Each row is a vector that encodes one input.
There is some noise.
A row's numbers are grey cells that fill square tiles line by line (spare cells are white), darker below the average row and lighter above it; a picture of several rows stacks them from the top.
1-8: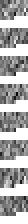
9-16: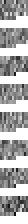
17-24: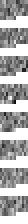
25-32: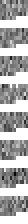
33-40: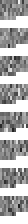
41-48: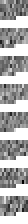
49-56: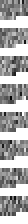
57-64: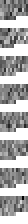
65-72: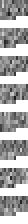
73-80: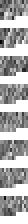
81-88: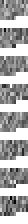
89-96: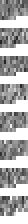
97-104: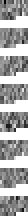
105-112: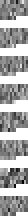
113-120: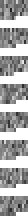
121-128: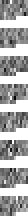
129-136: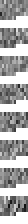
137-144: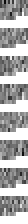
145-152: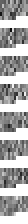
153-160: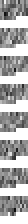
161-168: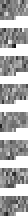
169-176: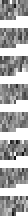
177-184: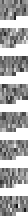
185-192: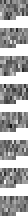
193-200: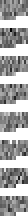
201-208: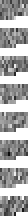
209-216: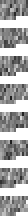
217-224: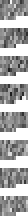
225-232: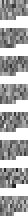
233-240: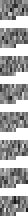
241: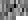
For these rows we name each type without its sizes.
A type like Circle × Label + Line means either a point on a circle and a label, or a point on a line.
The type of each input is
Label × Label × (Label + Tree).
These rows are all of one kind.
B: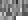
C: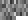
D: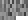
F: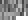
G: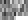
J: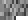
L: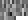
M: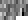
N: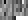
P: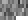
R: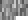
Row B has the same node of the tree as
F, G, M and R.
